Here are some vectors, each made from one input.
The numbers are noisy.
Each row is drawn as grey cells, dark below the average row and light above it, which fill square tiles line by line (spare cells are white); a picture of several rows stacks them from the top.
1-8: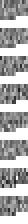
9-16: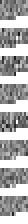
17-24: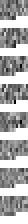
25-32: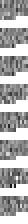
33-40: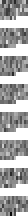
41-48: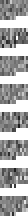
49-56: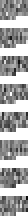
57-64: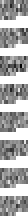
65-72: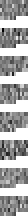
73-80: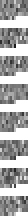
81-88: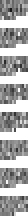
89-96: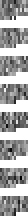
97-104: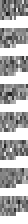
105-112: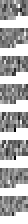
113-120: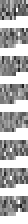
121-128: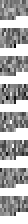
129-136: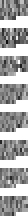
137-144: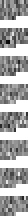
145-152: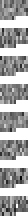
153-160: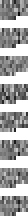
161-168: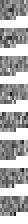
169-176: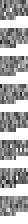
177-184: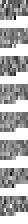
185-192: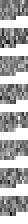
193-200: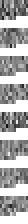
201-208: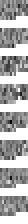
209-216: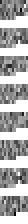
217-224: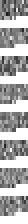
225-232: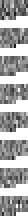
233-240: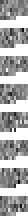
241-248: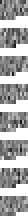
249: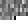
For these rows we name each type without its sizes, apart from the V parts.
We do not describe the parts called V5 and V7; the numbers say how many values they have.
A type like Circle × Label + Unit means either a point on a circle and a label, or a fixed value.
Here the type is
(Bool × V5 + V7) × List(Line).
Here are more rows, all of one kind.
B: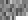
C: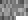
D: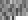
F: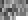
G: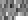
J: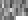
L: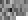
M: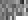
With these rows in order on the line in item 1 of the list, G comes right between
D and J.
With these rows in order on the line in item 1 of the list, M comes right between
C and F.
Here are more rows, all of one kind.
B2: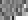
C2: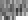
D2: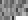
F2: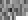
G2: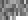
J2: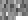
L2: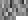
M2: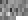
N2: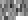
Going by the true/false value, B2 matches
D2 and L2.
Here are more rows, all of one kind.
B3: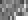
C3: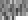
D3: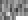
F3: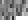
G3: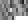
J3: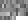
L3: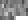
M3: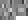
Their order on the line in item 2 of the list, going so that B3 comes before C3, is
F3, J3, M3, D3, L3, B3, G3, C3.
